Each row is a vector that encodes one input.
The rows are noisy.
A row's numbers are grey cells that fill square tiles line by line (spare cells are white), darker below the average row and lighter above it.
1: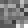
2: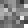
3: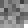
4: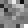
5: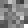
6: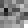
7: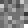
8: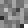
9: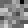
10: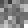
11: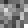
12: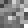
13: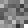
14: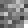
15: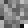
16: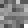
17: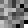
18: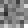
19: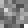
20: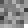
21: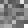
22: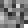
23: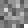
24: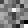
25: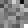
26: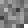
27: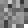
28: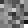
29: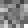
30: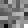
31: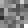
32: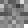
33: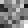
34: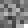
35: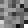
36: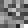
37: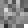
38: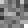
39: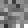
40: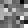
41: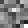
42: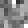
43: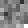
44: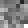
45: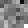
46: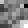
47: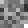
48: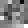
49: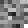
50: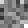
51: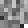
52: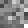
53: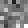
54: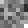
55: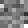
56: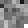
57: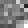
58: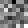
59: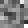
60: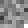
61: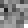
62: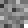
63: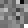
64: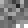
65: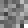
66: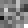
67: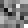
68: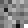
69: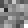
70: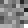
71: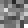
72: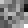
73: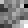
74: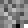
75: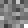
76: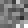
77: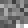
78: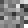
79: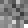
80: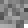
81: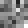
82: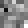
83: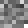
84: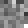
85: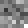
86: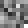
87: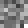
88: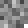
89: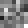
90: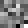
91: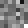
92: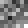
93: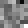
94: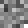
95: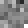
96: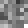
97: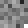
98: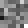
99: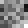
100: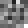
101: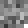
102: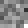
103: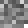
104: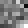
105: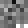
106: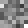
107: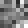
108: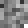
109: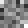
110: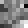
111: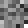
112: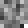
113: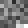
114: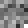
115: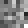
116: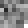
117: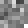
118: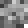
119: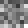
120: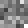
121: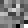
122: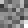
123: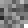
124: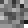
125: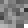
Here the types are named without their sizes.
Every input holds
a point on a line, together with either a point on a line, or three true/false values.
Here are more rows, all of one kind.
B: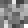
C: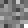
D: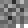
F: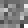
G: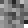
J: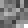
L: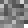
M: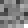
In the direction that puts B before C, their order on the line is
G, L, M, B, F, C, D, J.
